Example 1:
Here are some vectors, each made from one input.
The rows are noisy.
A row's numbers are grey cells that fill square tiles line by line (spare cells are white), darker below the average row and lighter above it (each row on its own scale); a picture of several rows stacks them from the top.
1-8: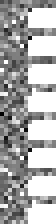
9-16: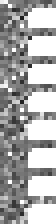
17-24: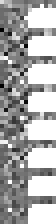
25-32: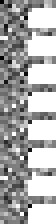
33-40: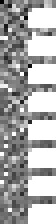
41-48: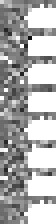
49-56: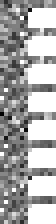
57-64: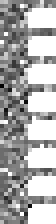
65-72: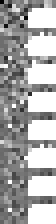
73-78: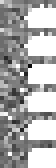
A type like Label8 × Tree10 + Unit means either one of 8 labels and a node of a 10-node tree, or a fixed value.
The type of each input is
Line9.
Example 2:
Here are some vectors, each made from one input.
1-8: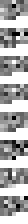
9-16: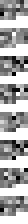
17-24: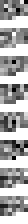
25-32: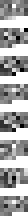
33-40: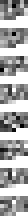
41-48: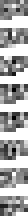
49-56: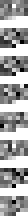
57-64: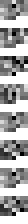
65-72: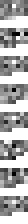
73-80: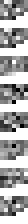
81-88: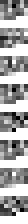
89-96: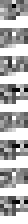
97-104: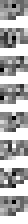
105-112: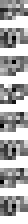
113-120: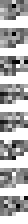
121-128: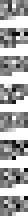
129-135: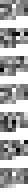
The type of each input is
Tree15.
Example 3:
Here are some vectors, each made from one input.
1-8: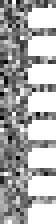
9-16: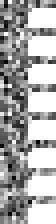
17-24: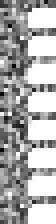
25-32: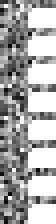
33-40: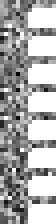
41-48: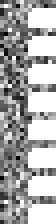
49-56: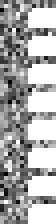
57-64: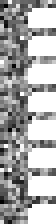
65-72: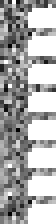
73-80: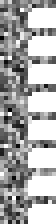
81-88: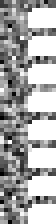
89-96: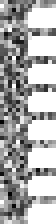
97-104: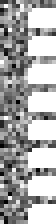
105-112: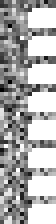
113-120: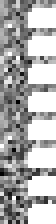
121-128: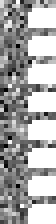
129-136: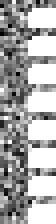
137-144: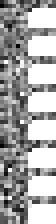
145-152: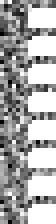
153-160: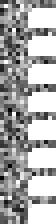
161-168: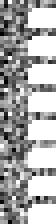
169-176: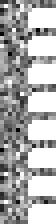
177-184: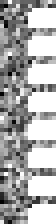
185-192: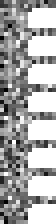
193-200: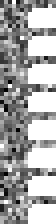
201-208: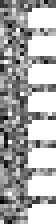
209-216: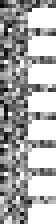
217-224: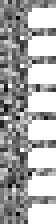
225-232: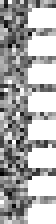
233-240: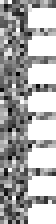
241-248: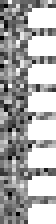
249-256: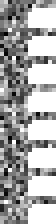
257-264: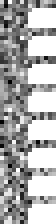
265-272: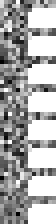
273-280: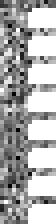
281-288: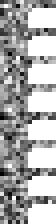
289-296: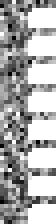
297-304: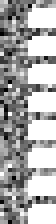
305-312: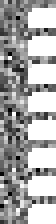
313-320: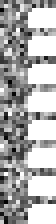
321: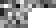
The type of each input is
Line16.
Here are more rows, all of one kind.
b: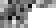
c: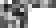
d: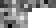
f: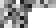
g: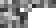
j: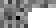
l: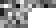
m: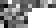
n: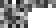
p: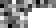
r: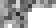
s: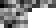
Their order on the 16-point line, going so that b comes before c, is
f, r, b, j, n, p, d, s, m, c, g, l.
